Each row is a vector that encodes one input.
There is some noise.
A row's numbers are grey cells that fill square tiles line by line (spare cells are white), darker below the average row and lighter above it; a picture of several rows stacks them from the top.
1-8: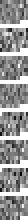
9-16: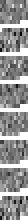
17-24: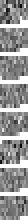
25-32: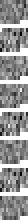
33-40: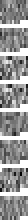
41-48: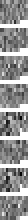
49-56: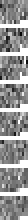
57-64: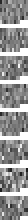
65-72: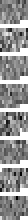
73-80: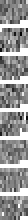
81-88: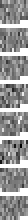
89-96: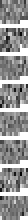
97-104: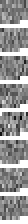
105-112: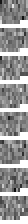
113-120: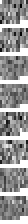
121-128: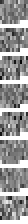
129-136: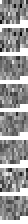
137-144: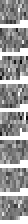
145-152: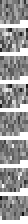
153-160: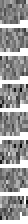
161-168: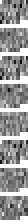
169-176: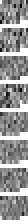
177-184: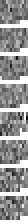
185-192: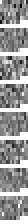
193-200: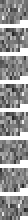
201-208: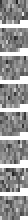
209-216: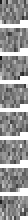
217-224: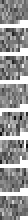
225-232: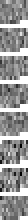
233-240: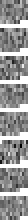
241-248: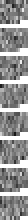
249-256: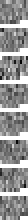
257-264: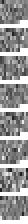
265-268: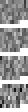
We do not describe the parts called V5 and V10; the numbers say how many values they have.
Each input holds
either a point on a 9-point line, a node of an 11-node tree and a value of V10, or a value of V5.
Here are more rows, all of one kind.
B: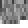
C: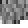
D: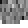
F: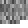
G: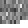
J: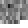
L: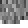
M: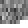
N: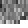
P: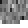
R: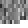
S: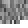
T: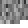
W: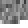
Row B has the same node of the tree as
F, G, J and R.
